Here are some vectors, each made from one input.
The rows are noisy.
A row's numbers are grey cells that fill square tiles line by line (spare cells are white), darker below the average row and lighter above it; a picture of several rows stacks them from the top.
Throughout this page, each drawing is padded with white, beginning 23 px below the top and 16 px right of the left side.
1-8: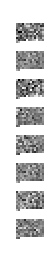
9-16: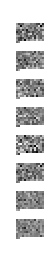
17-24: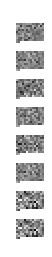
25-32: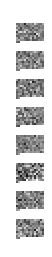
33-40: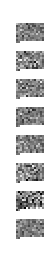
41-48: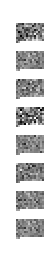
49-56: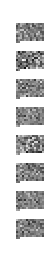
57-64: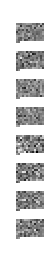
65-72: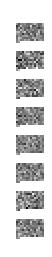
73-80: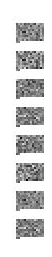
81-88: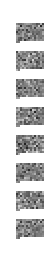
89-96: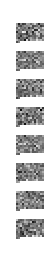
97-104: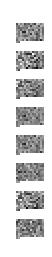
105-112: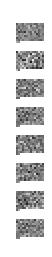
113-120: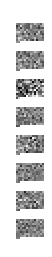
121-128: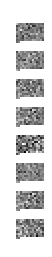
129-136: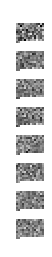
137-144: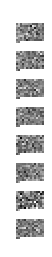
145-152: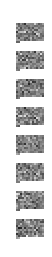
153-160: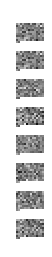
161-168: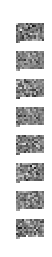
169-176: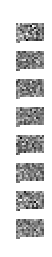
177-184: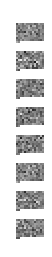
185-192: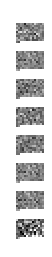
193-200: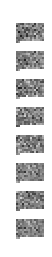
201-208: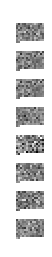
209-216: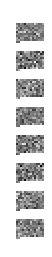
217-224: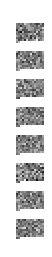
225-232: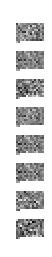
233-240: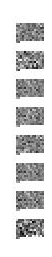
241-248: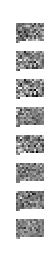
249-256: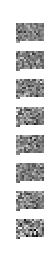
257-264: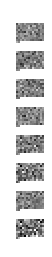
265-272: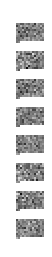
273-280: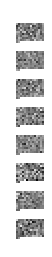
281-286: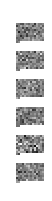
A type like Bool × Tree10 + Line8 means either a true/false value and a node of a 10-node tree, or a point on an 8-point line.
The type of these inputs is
Circle15.
